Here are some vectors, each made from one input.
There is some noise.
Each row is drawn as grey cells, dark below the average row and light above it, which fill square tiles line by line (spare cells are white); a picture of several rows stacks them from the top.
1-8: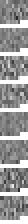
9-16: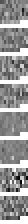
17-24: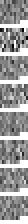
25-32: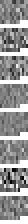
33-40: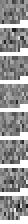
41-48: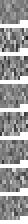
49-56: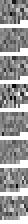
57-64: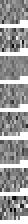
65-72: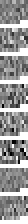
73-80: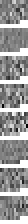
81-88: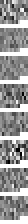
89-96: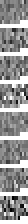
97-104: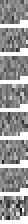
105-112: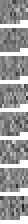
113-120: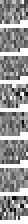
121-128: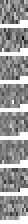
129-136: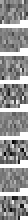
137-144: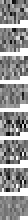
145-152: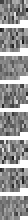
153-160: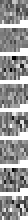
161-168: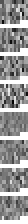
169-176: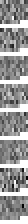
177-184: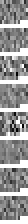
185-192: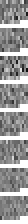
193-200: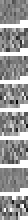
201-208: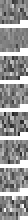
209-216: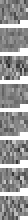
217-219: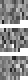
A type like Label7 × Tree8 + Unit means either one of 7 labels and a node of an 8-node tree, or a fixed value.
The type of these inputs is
Line6 + Line9 × (Line9 + Line11).
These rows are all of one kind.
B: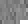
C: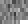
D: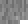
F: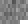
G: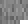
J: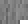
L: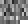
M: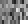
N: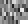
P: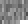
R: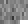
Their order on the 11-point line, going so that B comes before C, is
J, G, M, R, B, N, C, F, L, P, D.
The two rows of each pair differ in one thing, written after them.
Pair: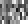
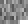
the place on the 11-point line
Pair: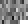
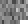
the place on the 11-point line
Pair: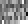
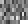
the place on the 9-point line
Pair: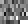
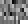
the place on the 11-point line
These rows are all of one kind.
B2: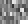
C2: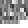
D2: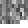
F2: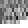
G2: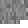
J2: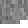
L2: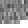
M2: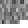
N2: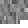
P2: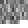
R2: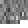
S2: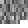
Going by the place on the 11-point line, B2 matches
D2, F2, J2 and R2.
